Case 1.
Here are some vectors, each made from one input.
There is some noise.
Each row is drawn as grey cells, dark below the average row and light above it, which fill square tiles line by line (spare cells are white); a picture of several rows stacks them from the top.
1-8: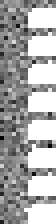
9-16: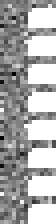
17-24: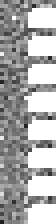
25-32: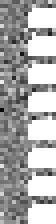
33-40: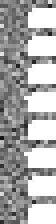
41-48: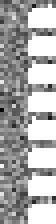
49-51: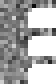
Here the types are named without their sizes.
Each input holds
a node of a tree, together with either a point on a circle, or a fixed value.
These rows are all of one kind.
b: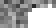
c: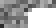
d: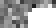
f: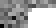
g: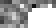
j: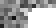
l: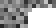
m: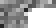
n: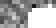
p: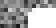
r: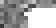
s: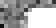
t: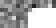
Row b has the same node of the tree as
f and r.
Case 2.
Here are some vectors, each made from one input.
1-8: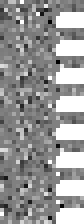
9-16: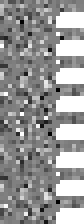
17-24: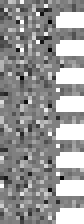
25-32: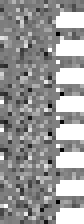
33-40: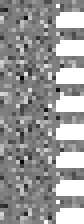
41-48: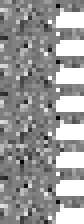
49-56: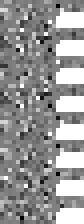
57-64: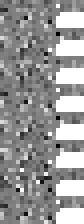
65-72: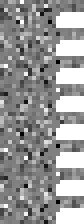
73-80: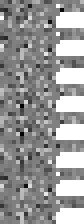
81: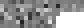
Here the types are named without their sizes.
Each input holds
a point on a line and a true/false value.
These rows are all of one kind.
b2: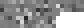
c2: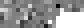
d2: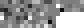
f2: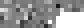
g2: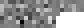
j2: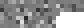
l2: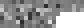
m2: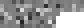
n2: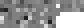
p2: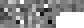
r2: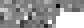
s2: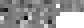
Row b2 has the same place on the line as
c2, f2, j2 and r2.
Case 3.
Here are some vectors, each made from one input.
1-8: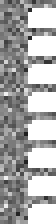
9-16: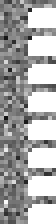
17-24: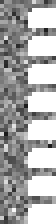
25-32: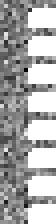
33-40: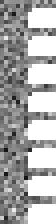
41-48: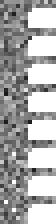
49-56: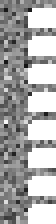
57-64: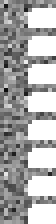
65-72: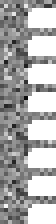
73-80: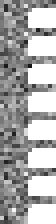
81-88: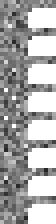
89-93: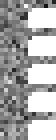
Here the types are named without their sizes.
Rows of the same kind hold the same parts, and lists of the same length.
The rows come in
2 kinds.
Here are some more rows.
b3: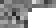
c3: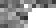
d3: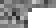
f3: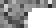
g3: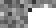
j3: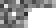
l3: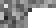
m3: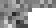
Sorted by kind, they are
b3, d3, m3
c3, f3, g3, j3, l3

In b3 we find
a label.
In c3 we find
a point on a circle and a label.
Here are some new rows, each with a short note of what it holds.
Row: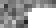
a label
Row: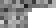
a label
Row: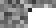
a point on a circle and a label
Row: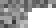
a point on a circle and a label
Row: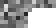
a point on a circle and a label
